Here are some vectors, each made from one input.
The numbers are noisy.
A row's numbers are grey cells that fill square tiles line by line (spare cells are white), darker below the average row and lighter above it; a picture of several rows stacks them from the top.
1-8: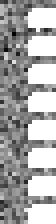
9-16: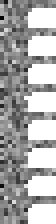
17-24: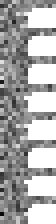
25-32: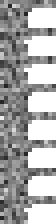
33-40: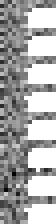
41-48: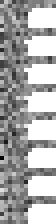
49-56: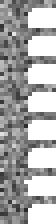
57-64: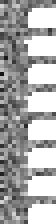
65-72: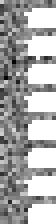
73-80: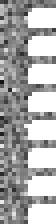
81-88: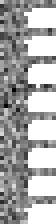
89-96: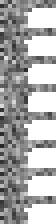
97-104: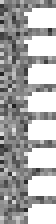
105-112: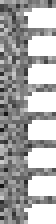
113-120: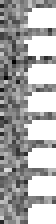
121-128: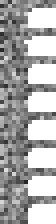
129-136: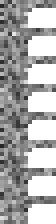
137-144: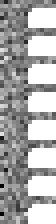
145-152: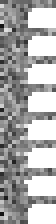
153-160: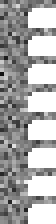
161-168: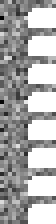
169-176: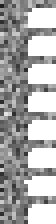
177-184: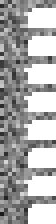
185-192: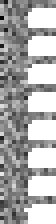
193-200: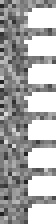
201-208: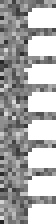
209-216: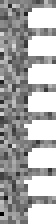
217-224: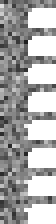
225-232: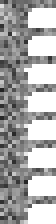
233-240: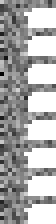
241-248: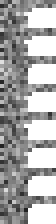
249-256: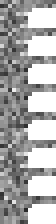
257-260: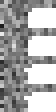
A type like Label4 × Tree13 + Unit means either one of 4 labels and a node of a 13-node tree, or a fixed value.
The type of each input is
Bool × (Line6 + Line9) + List2(Line5).
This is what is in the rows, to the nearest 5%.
About 60% of them hold a true/false value, together with either a point on a 6-point line, or a point on a 9-point line. The rest are lists of up to two points on a 5-point line: a few of all rows are empty, 20% hold one and 20% two.
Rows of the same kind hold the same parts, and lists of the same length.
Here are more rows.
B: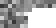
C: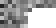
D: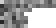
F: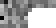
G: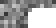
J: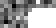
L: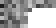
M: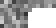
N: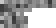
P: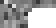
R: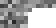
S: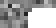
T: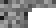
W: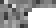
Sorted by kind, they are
B, C, L, R
D, N
F, M
G, P, S, T, W
J

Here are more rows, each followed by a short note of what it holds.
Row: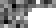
the empty list
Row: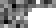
the empty list
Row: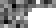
the empty list
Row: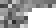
a list of two items
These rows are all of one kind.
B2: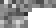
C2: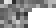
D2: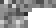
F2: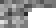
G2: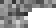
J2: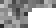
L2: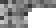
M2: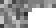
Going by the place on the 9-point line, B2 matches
D2 and F2.
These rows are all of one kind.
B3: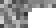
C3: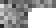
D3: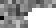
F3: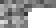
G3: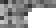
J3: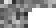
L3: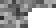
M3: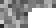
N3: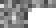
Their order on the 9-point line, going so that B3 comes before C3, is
J3, N3, B3, M3, C3, L3, D3, G3, F3.
